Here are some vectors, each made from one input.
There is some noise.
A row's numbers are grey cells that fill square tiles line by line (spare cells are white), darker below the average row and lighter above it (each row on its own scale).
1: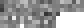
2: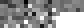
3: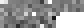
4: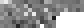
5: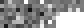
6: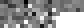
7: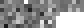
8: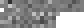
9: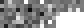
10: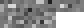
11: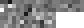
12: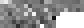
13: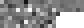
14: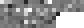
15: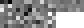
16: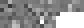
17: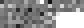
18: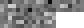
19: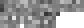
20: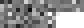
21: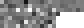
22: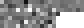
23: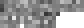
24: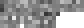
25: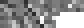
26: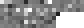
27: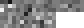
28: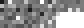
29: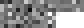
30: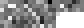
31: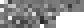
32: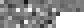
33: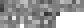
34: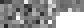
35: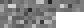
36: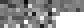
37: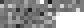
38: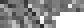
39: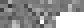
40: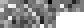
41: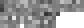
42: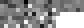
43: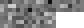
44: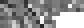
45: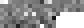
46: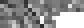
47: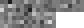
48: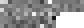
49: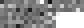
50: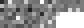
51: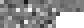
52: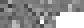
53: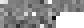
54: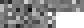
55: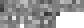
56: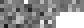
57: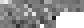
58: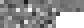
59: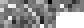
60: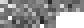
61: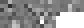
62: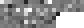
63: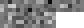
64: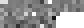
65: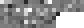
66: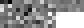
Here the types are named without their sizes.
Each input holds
a list of points on a line.
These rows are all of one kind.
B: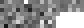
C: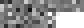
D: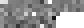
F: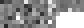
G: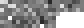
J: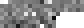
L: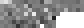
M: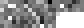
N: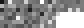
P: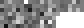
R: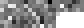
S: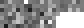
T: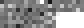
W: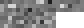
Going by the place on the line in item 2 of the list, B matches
J, P and S.
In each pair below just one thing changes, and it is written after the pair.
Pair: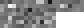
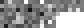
the place on the line in item 1 of the list
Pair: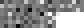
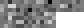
the place on the line in item 1 of the list
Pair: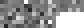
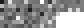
the place on the line in item 2 of the list
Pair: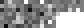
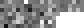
the place on the line in item 2 of the list
